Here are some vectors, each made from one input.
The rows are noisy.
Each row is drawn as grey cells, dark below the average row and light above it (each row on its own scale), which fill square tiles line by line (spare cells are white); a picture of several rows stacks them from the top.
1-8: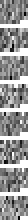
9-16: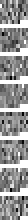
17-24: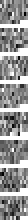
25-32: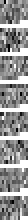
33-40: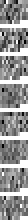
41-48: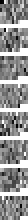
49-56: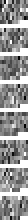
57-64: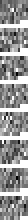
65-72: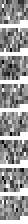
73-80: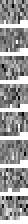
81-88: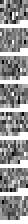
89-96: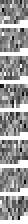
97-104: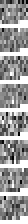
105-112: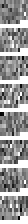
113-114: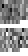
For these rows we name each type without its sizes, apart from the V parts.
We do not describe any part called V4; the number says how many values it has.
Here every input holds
a label, together with either a point on a circle, or a value of V4.
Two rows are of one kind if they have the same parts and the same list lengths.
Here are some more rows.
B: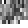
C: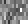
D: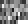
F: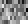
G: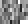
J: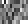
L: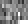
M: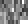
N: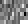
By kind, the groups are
B, C, J, M
D, F, G, L, N

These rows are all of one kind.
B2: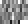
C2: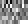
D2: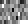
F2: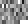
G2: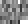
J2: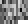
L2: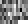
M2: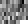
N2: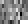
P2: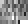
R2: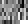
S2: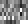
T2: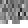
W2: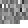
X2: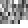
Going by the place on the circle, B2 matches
G2, N2, P2 and X2.
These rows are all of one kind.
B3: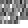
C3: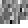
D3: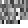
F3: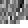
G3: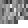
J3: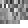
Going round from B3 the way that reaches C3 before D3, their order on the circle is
B3, F3, C3, D3, J3, G3.
